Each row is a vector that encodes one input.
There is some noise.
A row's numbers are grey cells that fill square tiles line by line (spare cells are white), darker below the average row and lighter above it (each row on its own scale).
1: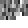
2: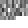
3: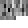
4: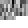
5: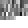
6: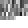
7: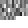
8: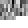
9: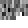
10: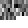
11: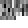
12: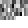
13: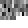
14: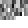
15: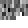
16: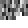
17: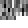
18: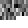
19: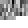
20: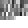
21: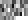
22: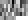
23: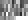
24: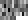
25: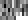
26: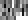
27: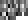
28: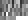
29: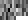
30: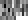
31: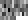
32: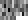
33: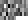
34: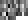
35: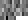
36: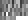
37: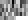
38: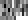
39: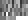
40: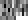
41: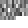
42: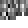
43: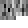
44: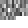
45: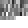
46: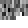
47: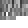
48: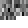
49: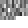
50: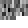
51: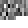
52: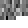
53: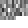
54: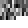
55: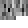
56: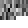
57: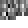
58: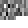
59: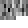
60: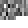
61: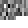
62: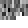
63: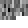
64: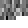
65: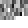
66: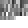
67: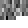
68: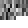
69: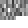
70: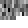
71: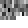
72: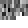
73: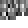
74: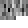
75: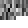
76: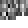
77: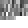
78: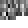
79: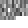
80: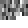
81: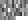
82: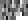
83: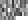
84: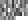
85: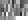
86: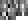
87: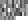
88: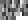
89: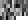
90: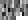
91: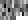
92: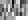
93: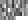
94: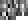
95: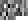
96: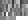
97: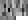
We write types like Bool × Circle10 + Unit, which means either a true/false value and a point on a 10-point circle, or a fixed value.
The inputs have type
Bool × Line5 + Line7.
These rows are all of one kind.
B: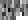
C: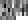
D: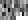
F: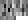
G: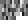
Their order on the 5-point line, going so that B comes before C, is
G, B, D, C, F.
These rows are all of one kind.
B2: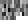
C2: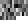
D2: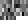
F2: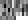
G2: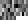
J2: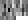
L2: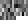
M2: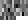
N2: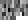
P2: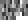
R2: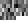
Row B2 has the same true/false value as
F2, J2, N2 and P2.
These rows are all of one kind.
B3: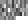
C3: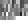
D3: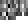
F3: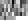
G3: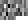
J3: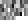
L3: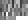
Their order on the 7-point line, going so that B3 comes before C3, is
D3, G3, B3, J3, F3, C3, L3.
